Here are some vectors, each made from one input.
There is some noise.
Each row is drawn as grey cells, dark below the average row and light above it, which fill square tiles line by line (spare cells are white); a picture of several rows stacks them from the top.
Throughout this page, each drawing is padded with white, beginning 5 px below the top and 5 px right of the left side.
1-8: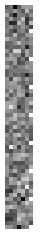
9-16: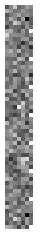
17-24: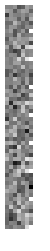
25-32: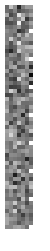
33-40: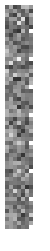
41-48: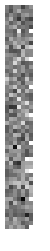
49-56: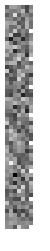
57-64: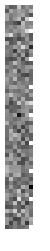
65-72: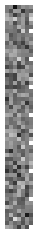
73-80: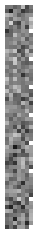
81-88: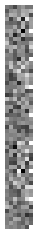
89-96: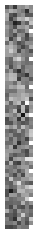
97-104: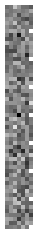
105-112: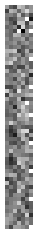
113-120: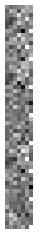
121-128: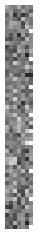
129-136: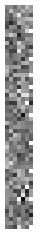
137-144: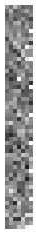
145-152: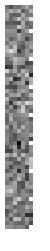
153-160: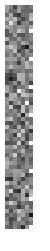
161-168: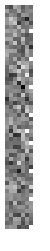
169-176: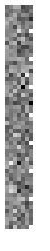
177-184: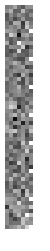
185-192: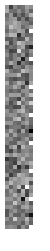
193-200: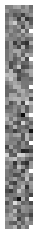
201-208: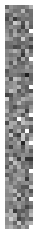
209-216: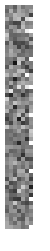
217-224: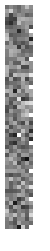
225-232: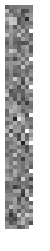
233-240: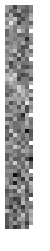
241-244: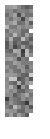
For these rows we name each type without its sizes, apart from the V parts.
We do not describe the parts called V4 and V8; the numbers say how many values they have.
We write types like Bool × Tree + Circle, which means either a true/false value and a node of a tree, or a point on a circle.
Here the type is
Bool × Circle × (Line + V8) × Tree × V4.
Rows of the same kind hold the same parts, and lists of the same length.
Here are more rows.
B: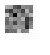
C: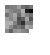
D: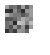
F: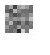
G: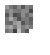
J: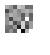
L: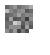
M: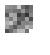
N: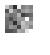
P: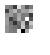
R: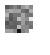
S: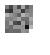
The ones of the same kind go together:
B, D, F, J, N, P, R, S
C, G, L, M

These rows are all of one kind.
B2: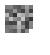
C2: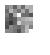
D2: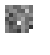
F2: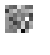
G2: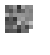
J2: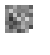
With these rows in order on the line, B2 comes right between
D2 and G2.
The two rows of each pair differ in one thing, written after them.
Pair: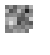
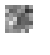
the value of V8
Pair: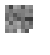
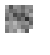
the value of V4
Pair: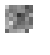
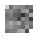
the true/false value
